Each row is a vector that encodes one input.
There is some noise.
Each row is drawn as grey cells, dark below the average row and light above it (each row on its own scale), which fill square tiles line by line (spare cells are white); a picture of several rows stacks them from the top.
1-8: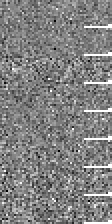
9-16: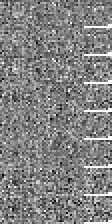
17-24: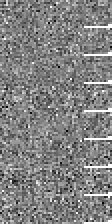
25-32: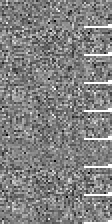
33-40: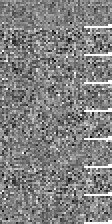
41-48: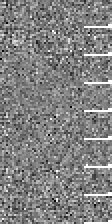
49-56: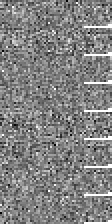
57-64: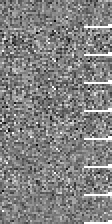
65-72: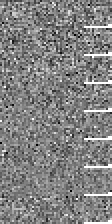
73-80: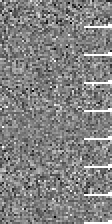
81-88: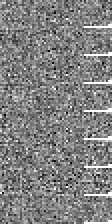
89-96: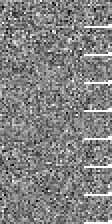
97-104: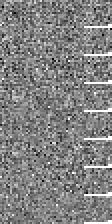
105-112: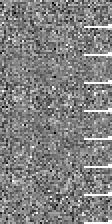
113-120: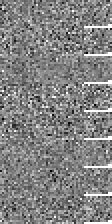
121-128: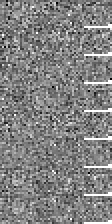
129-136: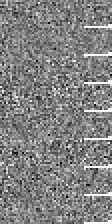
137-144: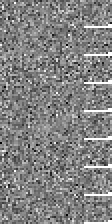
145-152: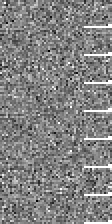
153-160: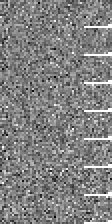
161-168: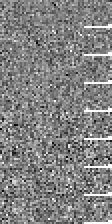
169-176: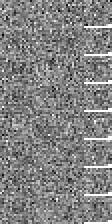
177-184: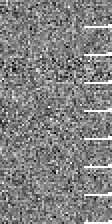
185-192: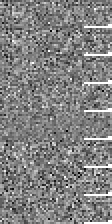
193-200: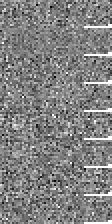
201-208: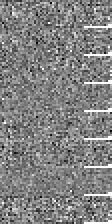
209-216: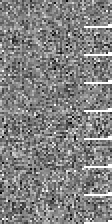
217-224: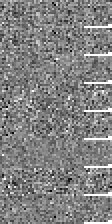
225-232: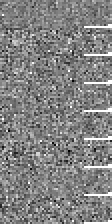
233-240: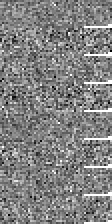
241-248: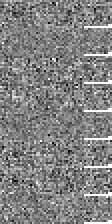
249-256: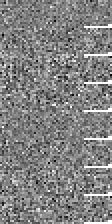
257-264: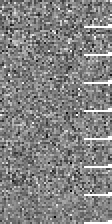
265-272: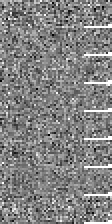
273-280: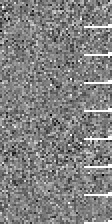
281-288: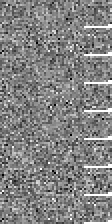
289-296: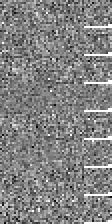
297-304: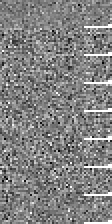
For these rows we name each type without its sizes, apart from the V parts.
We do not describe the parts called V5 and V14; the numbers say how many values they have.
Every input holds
a value of V14, together with either a point on a circle and a true/false value, or a value of V5.
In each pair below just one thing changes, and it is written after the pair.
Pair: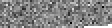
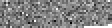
the true/false value
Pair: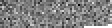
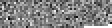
the value of V14
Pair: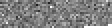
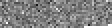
the value of V14
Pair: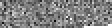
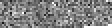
the place on the circle
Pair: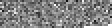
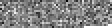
the place on the circle
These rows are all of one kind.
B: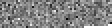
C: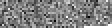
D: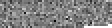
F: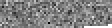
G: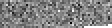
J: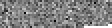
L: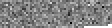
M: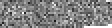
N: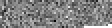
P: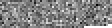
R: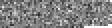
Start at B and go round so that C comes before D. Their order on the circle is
B, P, F, N, C, G, L, R, M, J, D.
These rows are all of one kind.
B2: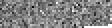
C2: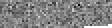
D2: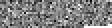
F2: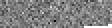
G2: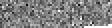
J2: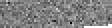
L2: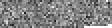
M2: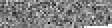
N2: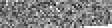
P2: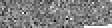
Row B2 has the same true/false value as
C2 and G2.
